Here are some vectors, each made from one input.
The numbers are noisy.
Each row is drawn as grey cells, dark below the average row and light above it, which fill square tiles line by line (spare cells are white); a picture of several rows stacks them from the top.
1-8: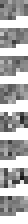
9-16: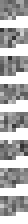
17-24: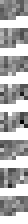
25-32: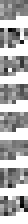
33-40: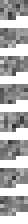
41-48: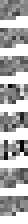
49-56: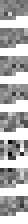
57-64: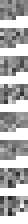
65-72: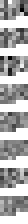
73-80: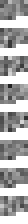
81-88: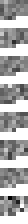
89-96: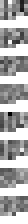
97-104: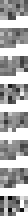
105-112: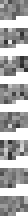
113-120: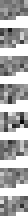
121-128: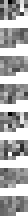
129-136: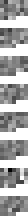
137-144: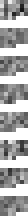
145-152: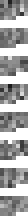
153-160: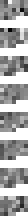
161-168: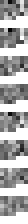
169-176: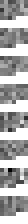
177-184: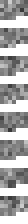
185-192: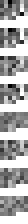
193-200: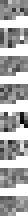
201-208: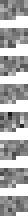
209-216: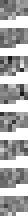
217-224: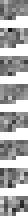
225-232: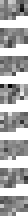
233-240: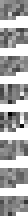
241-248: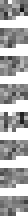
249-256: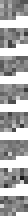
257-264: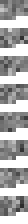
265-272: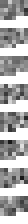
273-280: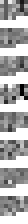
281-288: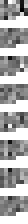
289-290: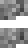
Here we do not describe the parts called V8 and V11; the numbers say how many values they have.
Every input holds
a value of V8, together with either a point on a 5-point line, or a true/false value and a value of V11.
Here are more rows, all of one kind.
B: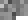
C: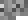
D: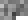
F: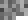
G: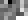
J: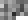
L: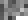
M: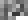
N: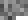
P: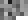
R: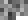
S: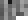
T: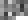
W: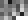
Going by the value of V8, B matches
D, G, J and M.
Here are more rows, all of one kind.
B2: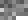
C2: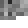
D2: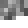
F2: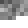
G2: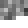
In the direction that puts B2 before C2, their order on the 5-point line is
B2, G2, C2, F2, D2.
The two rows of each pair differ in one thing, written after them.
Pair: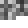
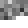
the value of V8
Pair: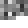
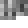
the true/false value
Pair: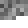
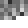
the true/false value
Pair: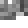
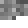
the value of V8
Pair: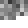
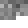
the value of V11
